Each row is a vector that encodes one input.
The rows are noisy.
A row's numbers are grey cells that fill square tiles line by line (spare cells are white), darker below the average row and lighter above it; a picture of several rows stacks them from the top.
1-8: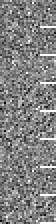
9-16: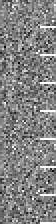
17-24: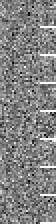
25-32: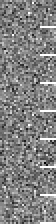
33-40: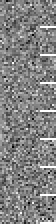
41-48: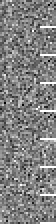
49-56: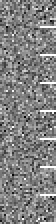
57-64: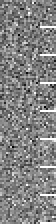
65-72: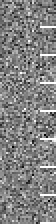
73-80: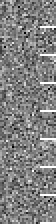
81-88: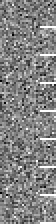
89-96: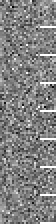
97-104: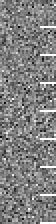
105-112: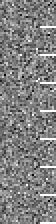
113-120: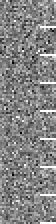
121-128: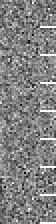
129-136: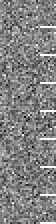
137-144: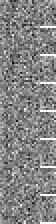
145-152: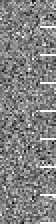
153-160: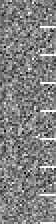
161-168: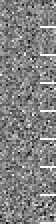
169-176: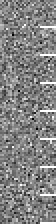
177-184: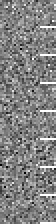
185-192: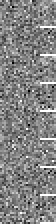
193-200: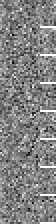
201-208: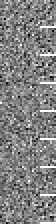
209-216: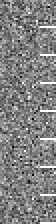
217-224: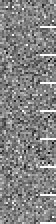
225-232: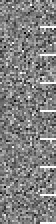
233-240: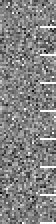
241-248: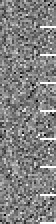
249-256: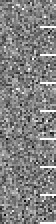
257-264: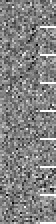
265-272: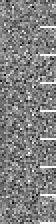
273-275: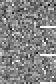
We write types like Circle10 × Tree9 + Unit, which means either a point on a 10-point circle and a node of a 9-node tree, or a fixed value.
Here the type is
Bool × (Tree11 + Unit) + Circle11 × List2(Line5) + Tree10.
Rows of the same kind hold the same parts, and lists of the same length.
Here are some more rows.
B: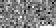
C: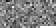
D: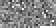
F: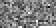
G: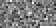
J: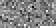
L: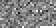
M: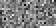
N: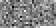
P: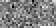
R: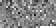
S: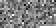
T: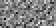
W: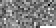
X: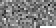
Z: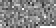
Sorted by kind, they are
B, M, S, T
C, L
D, J, R, Z
F
G, W, X
N, P

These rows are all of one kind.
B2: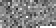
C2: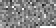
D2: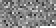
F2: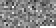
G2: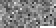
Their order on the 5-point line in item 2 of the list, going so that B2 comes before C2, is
G2, F2, D2, B2, C2.
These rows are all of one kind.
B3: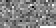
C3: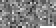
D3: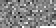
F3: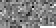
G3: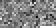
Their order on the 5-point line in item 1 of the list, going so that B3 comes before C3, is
G3, B3, F3, C3, D3.
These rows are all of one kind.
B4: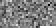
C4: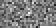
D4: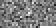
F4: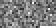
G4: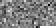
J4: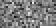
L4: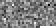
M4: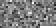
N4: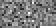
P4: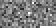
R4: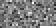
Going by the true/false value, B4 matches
G4 and L4.
